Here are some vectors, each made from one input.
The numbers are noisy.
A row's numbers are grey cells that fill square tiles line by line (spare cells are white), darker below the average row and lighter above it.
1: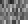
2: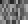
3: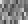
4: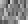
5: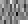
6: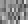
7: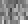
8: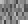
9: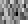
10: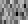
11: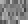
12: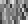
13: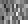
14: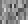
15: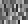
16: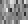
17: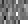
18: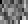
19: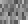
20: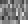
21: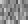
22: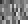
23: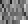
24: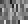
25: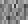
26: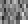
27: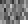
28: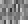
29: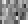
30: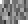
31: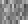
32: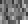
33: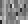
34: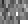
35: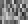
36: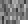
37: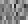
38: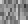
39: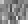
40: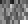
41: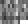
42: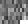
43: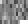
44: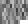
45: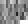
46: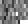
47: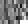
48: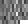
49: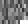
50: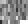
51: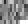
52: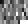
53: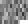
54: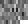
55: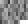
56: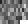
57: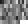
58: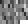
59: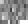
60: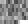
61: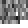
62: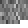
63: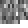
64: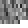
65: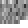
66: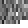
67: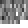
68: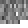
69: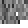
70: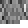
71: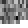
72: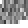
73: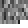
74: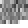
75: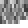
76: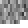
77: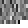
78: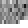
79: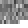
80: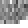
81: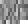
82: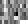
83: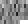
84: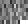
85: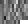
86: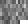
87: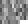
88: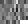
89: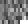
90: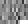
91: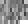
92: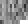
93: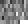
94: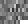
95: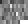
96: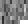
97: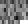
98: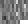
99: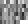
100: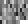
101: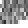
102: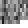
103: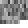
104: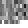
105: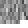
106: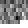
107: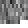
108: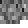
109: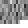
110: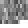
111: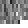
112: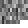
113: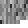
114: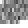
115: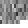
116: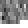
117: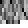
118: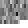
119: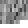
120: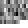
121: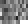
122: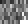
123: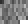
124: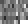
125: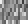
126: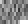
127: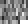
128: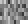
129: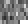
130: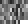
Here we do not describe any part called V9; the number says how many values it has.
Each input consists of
a point on an 8-point line, together with either a node of an 8-node tree, or a value of V9.
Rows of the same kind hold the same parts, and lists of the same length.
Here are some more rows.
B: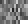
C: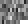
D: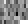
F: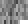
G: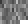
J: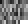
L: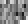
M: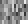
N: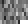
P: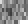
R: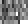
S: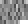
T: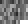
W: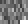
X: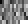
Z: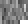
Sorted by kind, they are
B, C, G, J, N, R, T, W, X, Z
D, F, L, M, P, S

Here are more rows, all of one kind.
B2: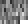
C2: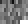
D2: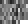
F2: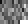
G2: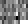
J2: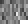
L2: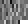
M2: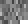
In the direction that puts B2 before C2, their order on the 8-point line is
G2, B2, F2, C2, M2, J2, L2, D2.
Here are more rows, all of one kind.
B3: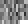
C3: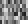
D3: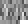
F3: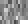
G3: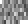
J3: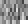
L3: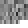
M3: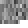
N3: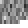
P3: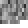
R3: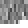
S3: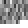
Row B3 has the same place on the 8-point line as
D3, J3, R3 and S3.
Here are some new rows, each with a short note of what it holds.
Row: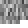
a point on an 8-point line and a value of V9
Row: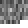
a point on an 8-point line and a node of an 8-node tree
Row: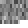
a point on an 8-point line and a value of V9
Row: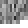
a point on an 8-point line and a value of V9
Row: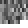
a point on an 8-point line and a node of an 8-node tree
